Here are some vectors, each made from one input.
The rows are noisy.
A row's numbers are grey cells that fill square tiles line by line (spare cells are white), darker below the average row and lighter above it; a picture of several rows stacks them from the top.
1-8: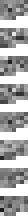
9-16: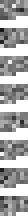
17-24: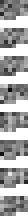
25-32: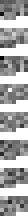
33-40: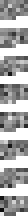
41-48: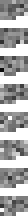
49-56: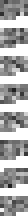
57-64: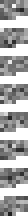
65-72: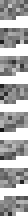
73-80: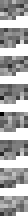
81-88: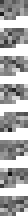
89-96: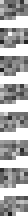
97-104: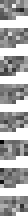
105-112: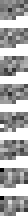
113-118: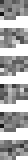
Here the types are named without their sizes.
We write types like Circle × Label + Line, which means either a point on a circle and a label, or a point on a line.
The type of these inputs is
Bool × Circle + Label.
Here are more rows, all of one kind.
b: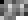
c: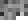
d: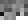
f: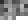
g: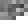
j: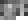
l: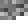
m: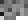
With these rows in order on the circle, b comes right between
f and j.
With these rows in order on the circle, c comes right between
d and j.
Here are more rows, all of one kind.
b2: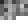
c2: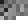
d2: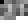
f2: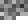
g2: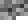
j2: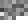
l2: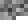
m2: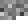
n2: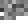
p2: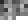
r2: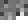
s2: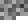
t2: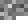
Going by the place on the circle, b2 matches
j2, m2 and p2.
